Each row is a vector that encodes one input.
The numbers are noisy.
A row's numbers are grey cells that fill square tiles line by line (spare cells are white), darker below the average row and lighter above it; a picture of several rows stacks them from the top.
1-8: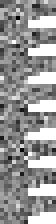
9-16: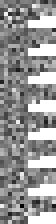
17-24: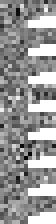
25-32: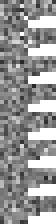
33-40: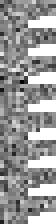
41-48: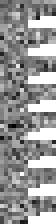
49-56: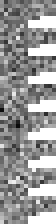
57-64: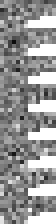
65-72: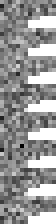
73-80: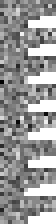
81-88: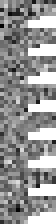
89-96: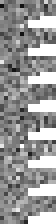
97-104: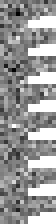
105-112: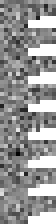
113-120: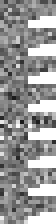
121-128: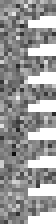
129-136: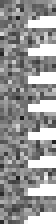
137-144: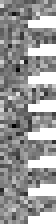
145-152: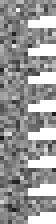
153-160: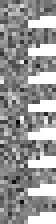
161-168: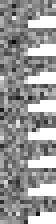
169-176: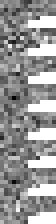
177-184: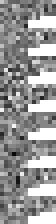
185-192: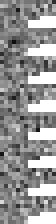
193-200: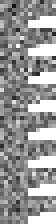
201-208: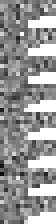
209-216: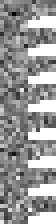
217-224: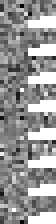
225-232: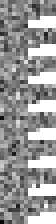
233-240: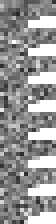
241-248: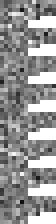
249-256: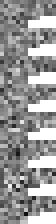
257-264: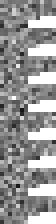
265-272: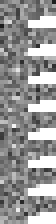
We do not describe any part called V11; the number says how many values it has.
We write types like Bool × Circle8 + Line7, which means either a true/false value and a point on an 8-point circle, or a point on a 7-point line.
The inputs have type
Line17 × (Line17 + V11).
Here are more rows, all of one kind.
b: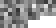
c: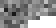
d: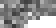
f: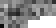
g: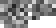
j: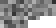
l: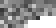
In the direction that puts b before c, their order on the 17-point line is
b, f, d, c, l, j, g.
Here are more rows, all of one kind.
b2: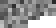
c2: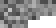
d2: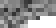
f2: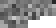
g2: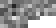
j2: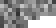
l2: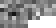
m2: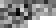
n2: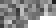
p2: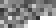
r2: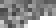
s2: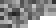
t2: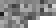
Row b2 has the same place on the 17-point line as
c2, f2, g2 and r2.
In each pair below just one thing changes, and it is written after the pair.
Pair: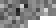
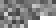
the value of V11
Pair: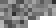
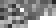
the value of V11
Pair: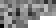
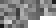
the value of V11
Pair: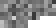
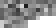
the value of V11
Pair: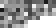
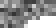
the place on the 17-point line
